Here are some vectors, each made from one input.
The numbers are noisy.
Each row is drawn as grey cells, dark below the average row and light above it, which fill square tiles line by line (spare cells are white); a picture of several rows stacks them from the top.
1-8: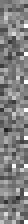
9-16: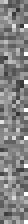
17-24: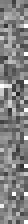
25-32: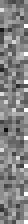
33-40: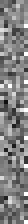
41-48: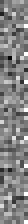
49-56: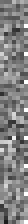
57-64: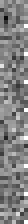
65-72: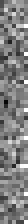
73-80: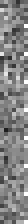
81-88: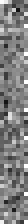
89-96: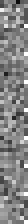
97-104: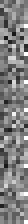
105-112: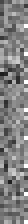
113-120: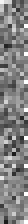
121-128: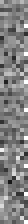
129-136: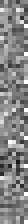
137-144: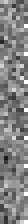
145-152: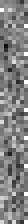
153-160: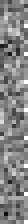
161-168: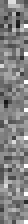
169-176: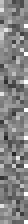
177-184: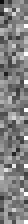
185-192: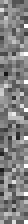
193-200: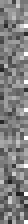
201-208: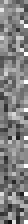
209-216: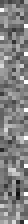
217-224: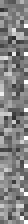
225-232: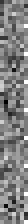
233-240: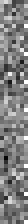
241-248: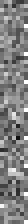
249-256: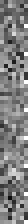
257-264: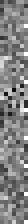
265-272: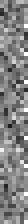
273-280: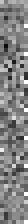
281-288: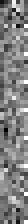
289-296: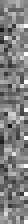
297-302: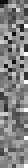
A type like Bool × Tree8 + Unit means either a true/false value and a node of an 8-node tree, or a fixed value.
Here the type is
Bool × Bool × Bool × Bool + List3(Line6) + Tree10.
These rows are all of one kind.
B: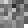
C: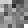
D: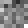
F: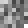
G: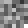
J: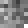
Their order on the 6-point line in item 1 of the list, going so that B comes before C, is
B, J, F, C, D, G.
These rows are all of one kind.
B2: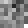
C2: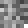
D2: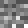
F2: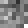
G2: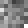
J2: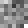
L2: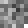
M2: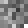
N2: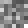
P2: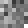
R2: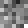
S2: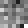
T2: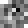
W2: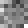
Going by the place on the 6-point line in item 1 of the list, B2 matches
F2, L2, M2 and T2.
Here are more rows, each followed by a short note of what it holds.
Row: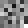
the empty list
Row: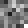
a node of a 10-node tree
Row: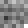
four true/false values
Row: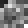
a node of a 10-node tree
